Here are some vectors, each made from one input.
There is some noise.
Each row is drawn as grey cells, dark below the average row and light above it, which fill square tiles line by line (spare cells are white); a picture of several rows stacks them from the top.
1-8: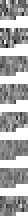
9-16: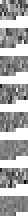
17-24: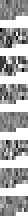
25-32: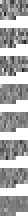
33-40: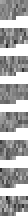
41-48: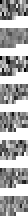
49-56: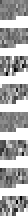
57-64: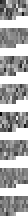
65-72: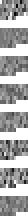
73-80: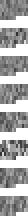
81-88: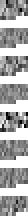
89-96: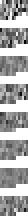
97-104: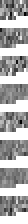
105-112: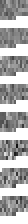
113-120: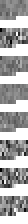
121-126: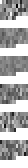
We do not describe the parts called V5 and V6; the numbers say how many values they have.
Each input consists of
a point on a 4-point line, together with either a true/false value and a value of V5, or a value of V6.
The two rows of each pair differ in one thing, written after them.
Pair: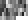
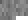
the place on the 4-point line
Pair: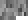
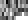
the true/false value
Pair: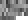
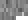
the true/false value
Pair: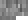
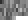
the place on the 4-point line
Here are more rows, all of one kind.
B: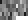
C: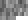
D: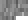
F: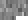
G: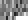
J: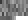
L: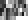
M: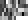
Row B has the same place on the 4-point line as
F and G.
